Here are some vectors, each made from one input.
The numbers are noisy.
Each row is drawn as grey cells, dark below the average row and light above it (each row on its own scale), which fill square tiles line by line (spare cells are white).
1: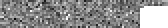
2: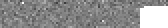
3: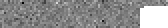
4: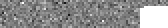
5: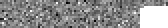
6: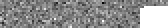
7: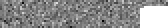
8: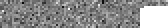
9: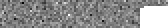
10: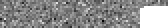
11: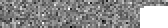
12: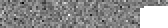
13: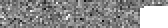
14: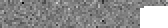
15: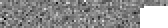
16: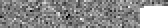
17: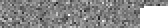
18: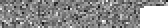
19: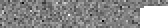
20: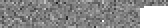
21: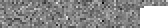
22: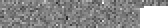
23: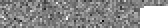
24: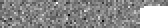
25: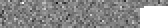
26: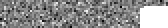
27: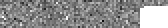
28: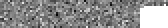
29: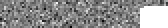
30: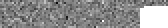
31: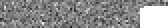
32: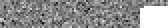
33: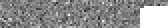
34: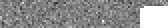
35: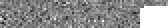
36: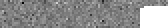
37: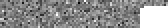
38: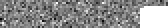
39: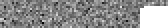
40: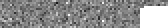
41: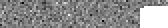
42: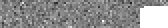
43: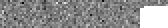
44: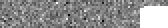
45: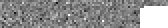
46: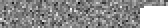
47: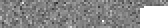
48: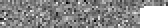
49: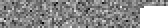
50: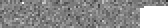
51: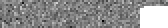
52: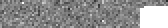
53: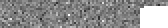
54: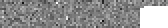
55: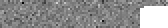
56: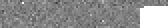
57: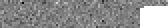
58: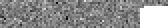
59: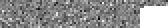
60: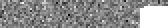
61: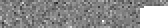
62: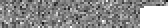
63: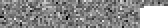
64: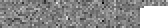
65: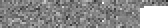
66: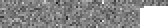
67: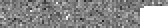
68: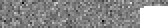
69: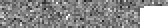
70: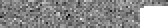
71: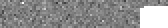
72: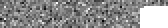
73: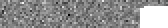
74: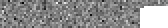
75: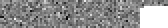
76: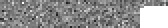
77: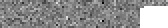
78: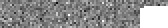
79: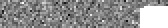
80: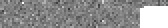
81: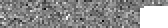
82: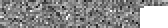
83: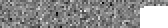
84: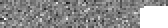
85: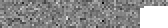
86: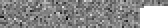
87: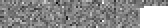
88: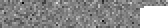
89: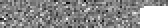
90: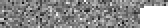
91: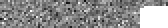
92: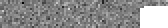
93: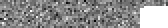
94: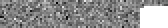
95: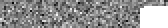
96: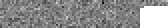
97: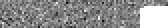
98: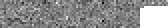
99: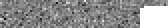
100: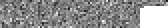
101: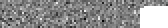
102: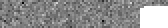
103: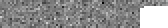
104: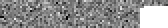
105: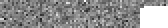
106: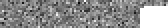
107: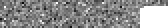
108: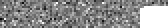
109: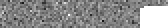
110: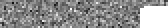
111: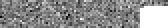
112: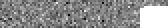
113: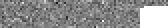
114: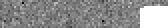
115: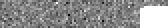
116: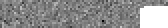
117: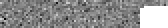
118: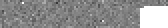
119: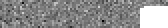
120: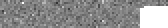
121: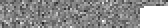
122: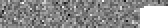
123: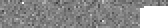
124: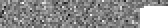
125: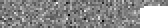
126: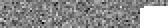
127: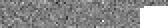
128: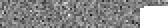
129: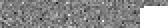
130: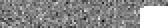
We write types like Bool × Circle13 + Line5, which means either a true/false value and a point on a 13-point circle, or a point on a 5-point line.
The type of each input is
Bool × Bool × Bool × Bool × Line4.
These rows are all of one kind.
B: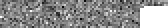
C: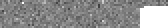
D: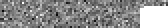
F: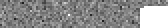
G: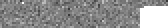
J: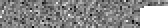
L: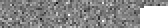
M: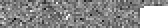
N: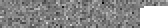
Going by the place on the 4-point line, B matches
J and N.
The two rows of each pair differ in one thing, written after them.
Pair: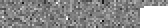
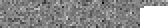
the place on the 4-point line
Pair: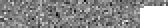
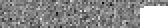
one of the four true/false values
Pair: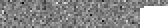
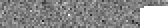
the place on the 4-point line
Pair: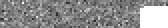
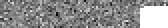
the place on the 4-point line
